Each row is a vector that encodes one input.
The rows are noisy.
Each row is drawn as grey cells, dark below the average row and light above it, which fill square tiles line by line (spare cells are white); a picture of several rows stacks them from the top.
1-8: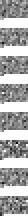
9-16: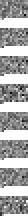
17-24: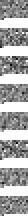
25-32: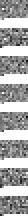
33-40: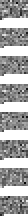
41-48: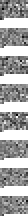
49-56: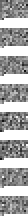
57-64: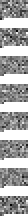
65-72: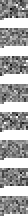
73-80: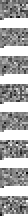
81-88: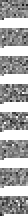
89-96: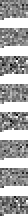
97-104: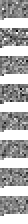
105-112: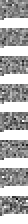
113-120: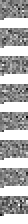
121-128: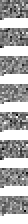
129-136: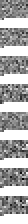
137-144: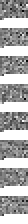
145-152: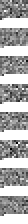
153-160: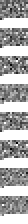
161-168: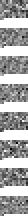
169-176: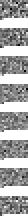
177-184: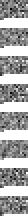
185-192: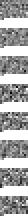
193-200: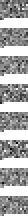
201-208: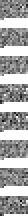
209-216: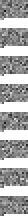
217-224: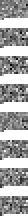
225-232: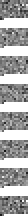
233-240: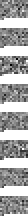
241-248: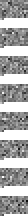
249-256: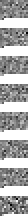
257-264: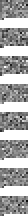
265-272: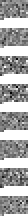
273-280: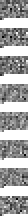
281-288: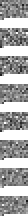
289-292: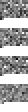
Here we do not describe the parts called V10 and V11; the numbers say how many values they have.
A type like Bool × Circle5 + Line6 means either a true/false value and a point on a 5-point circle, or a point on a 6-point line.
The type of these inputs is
Bool × Bool × Bool × Bool × Bool + Line4 × (Line4 + V11) × V10.
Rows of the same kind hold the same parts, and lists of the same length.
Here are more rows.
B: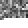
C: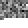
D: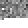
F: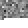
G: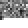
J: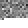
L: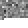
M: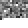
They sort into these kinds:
B, C
D, F, J, L
G, M

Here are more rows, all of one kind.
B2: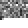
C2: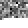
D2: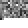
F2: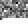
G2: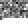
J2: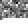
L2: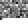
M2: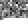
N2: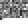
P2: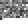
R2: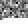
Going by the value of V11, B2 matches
F2, J2 and L2.
